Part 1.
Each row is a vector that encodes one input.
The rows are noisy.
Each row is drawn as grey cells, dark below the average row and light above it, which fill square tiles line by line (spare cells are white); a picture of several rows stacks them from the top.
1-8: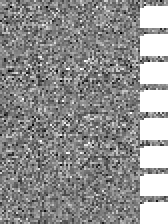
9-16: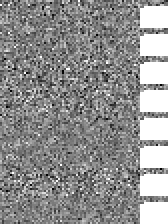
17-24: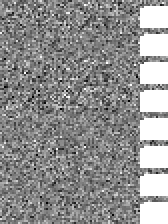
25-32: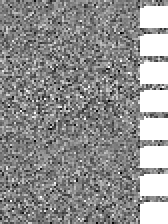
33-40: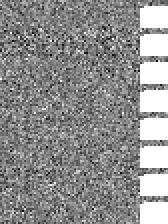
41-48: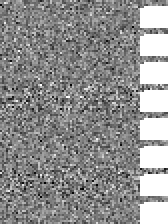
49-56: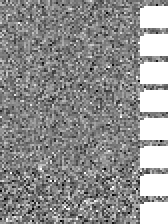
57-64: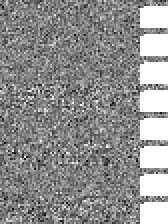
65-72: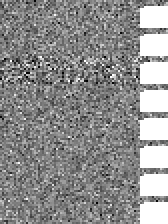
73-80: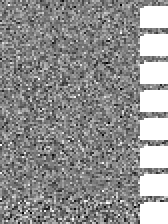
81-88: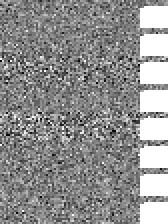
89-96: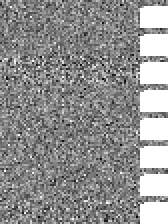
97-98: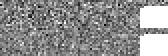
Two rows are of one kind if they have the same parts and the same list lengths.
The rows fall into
2 kinds.
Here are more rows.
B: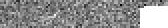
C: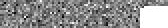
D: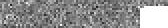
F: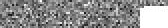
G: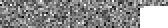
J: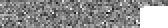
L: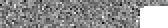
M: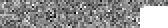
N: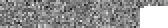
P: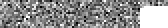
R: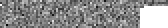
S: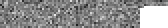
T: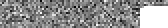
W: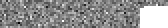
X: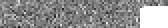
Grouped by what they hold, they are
B, D, J, L, M, N, P, R, S, T, W, X
C, F, G

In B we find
a node of a 10-node tree and three true/false values.
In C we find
one of 4 labels.
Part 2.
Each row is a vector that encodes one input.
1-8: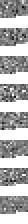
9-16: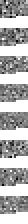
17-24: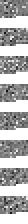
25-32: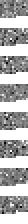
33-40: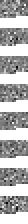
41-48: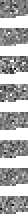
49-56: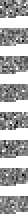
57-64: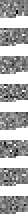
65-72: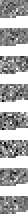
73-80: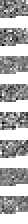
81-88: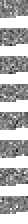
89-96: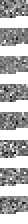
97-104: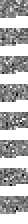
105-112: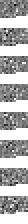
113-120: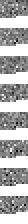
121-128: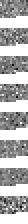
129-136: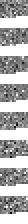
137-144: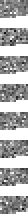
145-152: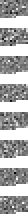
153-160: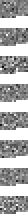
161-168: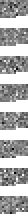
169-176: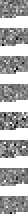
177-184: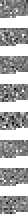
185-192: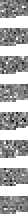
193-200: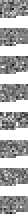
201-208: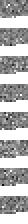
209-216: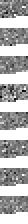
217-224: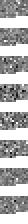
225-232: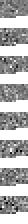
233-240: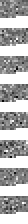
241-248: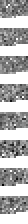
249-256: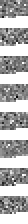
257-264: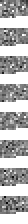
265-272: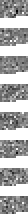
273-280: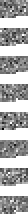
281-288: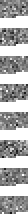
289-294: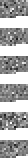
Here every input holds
a point on an 11-point line, together with either a point on a 6-point circle, or one of 7 labels.
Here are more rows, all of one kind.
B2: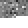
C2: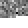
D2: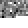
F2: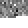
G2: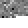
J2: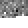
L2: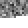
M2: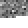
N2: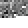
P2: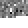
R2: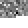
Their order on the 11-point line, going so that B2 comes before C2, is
N2, M2, B2, C2, G2, R2, L2, J2, F2, P2, D2.
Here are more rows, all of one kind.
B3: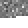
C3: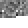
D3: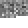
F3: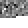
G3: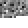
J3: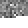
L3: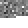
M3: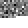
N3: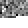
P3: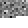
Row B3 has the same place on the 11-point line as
F3, L3, M3 and N3.
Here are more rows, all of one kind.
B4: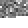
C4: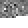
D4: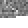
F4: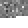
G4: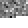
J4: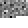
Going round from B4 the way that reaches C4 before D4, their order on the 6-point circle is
B4, F4, C4, D4, J4, G4.
